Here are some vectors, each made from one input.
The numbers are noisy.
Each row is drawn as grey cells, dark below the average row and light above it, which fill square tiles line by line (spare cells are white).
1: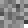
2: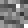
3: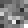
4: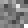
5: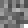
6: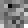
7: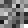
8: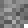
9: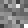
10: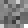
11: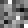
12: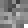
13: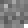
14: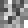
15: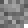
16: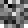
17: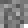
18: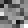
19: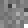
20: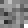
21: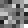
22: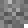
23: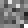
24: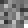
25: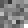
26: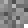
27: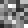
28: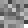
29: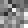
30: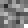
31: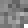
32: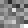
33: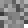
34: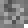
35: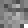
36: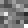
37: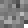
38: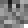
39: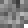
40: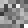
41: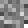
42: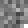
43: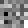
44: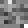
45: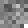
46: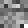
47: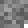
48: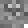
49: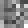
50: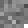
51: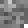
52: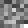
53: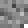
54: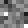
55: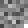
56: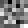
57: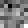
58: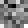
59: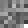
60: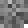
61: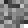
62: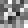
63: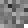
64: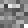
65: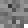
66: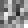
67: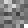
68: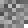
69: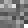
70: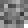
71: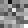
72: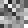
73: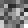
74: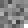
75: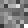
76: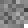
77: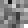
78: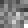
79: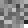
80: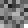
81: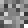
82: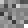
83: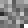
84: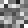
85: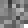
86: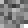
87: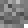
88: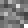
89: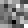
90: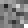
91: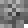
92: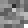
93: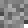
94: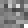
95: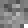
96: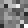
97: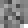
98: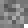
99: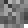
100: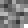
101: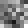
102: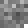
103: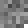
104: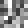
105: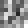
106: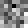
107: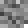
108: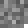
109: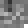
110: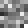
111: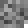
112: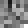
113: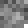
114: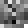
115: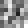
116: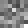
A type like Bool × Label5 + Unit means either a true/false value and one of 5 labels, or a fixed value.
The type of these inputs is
List2(Line5 + Line6).
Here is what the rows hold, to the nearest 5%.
All of them are lists of up to two items, each either a point on a 5-point line, or a point on a 6-point line: about 5% are empty, 25% hold one and 70% two.
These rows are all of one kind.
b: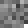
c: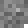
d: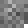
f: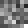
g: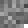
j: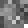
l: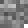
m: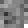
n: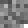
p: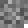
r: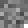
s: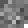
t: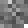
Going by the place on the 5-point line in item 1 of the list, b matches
l, m and n.
